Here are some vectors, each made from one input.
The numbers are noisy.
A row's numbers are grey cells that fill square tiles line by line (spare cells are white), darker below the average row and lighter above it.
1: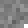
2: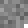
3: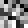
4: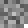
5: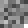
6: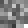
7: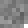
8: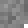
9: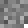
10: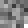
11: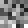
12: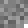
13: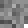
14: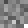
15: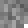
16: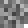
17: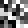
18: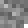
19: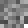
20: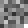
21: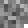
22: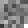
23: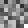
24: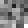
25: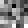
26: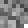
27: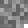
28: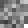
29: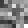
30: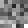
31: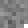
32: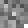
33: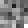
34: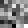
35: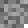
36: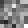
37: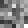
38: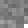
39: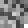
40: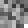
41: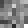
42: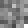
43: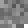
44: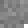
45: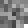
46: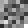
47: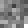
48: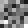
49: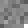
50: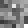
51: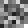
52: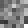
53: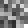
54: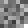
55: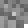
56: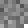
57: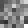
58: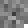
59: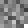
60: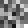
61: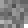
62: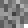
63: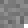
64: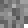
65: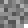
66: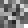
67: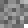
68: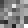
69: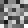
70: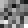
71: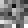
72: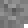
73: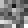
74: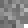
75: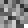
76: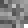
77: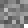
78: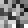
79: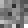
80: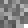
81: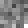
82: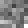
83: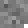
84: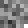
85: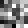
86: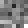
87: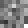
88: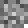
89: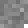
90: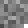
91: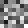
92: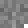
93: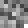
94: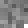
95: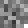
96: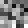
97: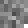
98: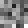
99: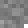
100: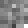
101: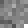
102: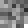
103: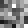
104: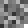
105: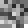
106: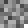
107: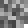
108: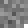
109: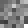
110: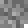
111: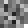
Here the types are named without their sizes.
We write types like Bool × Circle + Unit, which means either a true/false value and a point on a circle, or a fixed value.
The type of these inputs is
Circle × Line.
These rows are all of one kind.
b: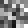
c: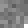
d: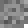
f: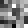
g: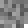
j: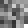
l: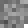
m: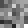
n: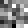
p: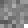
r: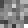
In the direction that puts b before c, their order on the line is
m, b, p, n, g, c, l, d, j, r, f.
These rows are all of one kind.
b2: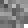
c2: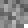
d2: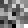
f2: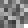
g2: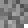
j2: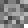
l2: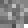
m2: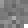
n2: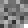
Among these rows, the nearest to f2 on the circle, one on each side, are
c2 and l2.
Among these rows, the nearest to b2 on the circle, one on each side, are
j2 and m2.
